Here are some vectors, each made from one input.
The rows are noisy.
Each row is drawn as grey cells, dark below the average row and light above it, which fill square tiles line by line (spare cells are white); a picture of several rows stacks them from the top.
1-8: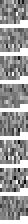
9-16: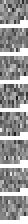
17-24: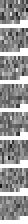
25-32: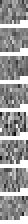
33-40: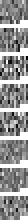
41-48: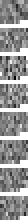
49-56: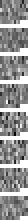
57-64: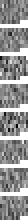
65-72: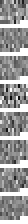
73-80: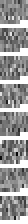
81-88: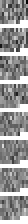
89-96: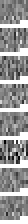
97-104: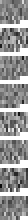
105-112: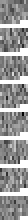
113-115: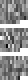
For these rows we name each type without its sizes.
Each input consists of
a node of a tree, together with either a point on a circle and a true/false value, or a fixed value.
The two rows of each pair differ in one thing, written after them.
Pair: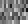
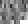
the place on the circle
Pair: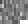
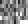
the place on the circle
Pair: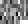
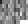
the true/false value
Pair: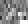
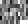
the true/false value
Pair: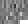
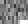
the place on the circle
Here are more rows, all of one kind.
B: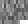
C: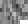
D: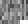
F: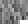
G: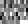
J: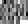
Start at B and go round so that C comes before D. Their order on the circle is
B, J, C, G, D, F.
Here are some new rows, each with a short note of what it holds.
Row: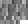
a node of a tree
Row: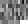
a point on a circle, a node of a tree and a true/false value
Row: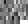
a point on a circle, a node of a tree and a true/false value
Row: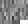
a point on a circle, a node of a tree and a true/false value
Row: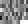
a node of a tree
